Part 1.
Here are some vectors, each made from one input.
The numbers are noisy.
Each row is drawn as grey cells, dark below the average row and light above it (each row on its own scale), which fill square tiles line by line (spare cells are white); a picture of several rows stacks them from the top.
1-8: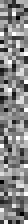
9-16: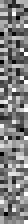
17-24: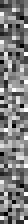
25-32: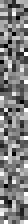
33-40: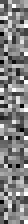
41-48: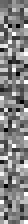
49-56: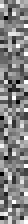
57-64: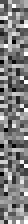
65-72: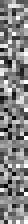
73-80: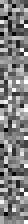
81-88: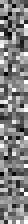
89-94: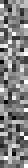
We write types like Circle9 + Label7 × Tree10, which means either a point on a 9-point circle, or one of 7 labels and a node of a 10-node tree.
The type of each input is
Bool × Bool × Bool × Bool.
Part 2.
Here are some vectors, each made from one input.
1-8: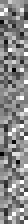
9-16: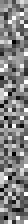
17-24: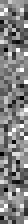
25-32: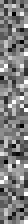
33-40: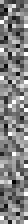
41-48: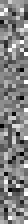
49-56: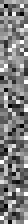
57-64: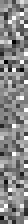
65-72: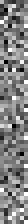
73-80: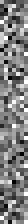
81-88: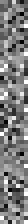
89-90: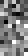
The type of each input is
Bool × Bool × Bool × Bool.
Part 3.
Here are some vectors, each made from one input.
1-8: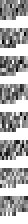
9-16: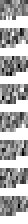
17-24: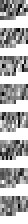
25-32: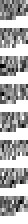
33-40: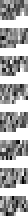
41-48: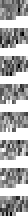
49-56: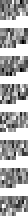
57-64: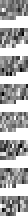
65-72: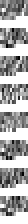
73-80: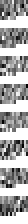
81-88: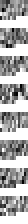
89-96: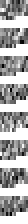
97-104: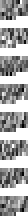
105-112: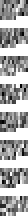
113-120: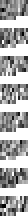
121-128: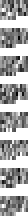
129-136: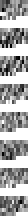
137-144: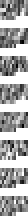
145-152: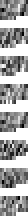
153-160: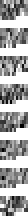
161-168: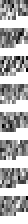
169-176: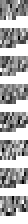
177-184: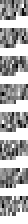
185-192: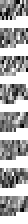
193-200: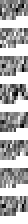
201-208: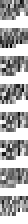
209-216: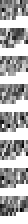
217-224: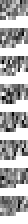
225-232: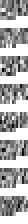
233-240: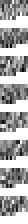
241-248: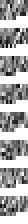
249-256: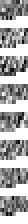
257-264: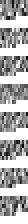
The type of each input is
Label6.
